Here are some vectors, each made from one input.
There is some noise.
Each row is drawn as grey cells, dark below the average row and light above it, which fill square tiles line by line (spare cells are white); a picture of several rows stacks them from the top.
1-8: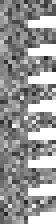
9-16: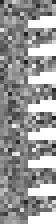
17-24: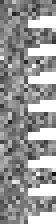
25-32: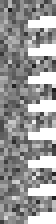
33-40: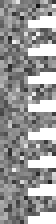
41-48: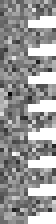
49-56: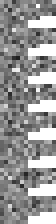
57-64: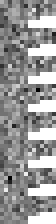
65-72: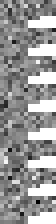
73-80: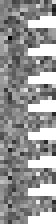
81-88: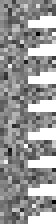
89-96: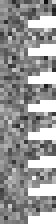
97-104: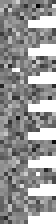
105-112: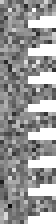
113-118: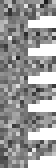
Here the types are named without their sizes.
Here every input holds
a point on a line, together with either a label, or a point on a line.
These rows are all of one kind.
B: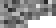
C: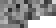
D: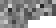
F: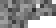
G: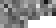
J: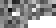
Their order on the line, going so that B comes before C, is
J, B, G, F, D, C.
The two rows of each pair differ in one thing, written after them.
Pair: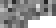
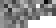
the label
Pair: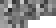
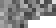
the label
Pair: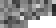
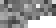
the label
